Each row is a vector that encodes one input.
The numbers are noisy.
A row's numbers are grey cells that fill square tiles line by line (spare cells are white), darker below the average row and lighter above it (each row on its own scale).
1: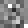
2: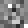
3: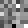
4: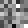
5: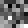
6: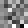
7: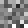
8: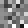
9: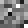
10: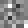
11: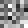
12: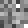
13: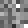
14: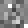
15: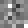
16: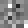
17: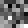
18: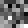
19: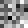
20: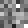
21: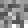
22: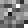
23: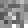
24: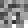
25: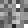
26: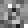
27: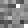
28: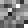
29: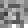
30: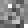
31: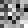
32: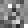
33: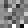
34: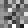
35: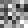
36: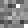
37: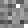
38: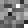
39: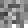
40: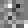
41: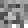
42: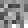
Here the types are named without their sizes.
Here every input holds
either a fixed value, or a label and a true/false value.
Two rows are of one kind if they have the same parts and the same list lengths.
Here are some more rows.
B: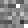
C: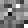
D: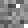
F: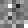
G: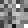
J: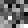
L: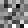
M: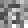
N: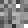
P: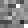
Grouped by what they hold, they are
B, C, D, F, G, L, M, N, P
J

